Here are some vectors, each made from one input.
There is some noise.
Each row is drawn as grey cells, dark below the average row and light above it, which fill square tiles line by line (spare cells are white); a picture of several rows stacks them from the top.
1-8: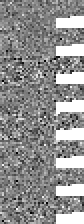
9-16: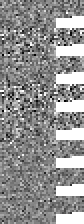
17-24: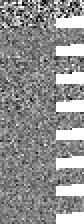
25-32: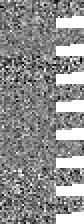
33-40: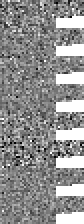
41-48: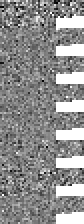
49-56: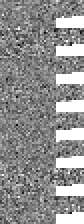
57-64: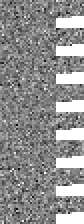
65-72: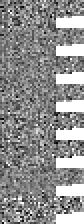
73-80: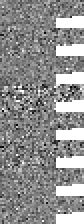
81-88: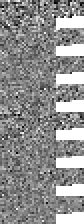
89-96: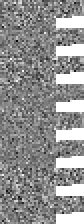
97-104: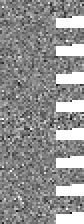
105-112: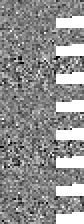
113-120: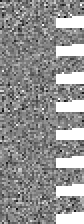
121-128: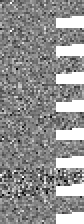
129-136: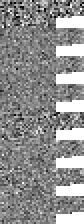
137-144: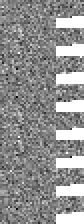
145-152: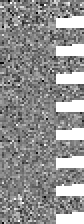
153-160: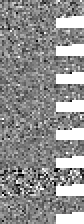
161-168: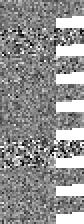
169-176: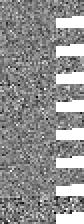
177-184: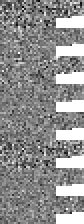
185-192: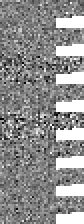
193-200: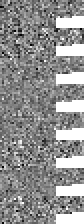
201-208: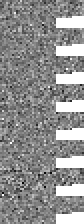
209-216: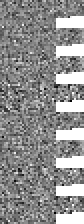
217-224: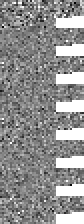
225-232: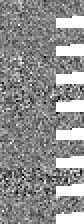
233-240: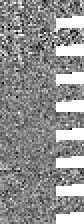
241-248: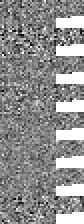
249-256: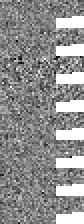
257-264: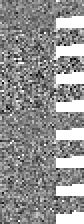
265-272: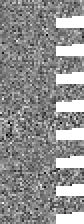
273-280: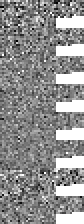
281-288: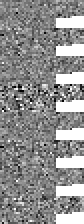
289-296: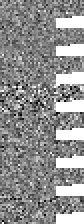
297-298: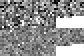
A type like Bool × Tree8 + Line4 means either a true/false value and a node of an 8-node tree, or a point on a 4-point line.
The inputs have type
Circle18 + Unit.
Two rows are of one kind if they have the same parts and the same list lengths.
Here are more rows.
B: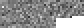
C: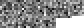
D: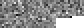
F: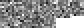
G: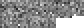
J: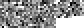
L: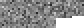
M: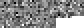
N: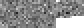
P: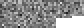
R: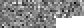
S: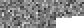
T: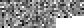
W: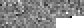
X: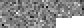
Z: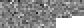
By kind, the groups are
B, D, F, G, J, L, M, N, P, R, S, T, W, X, Z
C

